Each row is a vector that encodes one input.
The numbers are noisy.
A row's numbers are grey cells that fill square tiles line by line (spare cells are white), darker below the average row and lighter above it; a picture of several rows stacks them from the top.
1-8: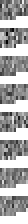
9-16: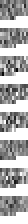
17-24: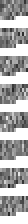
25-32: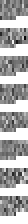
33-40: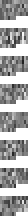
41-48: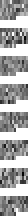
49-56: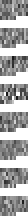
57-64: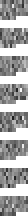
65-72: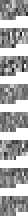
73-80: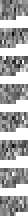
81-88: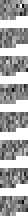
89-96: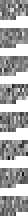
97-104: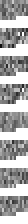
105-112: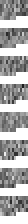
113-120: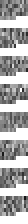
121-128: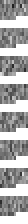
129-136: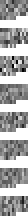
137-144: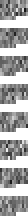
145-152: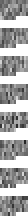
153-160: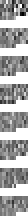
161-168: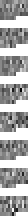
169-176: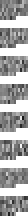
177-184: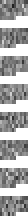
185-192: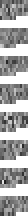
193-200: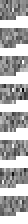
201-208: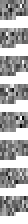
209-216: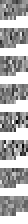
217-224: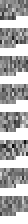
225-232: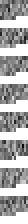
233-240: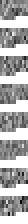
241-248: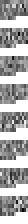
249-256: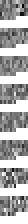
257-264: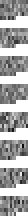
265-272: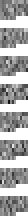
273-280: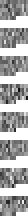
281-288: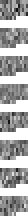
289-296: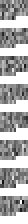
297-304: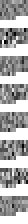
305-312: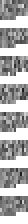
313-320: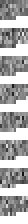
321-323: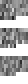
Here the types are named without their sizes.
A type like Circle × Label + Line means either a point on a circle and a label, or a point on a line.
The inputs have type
List(Line).
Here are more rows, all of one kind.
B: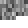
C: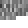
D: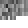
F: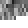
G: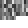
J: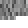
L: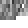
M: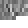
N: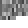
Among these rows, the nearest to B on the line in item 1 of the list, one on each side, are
G and N.
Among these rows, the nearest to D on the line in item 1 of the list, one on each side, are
F and G.
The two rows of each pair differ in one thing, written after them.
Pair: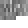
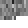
the place on the line in item 1 of the list
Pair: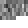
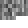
the place on the line in item 2 of the list
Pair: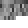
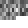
the place on the line in item 2 of the list
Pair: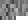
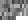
the place on the line in item 2 of the list
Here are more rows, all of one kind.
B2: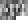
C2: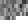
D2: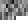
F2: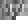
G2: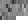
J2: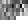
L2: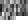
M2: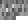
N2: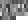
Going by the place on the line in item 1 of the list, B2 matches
F2 and J2.
